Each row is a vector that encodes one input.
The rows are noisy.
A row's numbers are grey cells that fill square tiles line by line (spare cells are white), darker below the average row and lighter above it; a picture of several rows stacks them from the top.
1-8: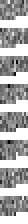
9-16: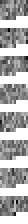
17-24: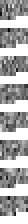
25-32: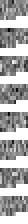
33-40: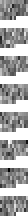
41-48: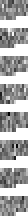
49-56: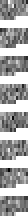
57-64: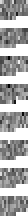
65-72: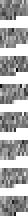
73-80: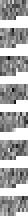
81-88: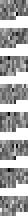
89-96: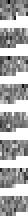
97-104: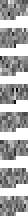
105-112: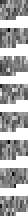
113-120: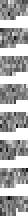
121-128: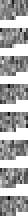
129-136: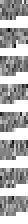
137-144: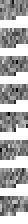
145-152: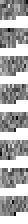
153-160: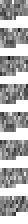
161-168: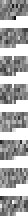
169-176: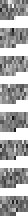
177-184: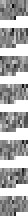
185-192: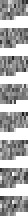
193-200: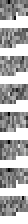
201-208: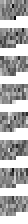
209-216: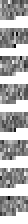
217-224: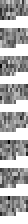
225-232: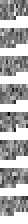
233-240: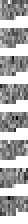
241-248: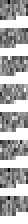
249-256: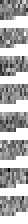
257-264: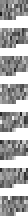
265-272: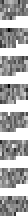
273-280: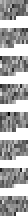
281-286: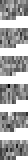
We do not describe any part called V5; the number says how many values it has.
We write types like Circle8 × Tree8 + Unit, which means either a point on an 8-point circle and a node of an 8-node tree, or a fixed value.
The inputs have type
(Bool × Bool × Bool × Bool + V5) × Tree8 + Line9 × Line9 + Tree10 + Unit.
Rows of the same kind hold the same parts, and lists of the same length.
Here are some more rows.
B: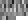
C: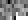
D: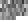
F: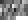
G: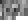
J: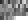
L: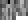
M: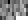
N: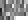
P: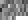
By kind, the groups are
B, D, N
C, M
F, G, J
L
P

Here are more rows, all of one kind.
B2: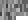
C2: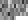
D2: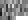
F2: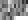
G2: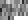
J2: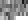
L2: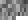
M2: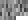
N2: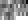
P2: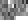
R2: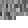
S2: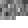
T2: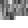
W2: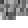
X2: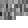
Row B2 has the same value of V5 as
D2, M2, R2 and X2.
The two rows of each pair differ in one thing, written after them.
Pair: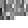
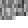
the node of the tree
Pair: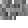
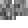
the node of the tree
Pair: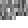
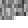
one of the four true/false values
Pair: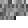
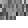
the node of the tree
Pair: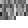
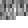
one of the four true/false values
